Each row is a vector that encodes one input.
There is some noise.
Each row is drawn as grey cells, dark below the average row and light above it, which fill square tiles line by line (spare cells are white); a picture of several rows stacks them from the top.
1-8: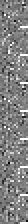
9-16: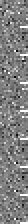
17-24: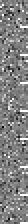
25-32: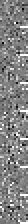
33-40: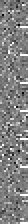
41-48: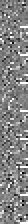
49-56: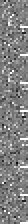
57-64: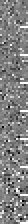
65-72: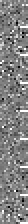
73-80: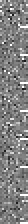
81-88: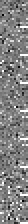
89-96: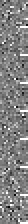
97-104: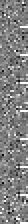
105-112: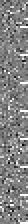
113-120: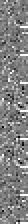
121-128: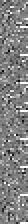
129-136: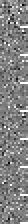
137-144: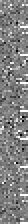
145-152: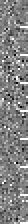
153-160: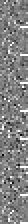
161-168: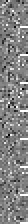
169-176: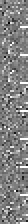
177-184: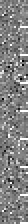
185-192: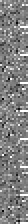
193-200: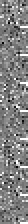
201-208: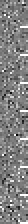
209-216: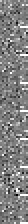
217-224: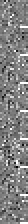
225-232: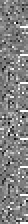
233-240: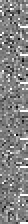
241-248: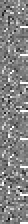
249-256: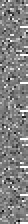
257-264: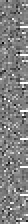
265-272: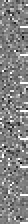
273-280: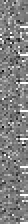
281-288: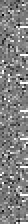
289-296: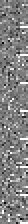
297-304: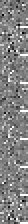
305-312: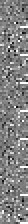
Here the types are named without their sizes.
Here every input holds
a point on a circle and a true/false value.
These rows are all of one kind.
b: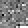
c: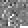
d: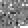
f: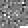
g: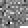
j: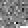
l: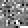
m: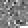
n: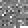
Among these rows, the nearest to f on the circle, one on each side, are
g and j.
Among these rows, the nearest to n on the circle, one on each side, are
c and d.
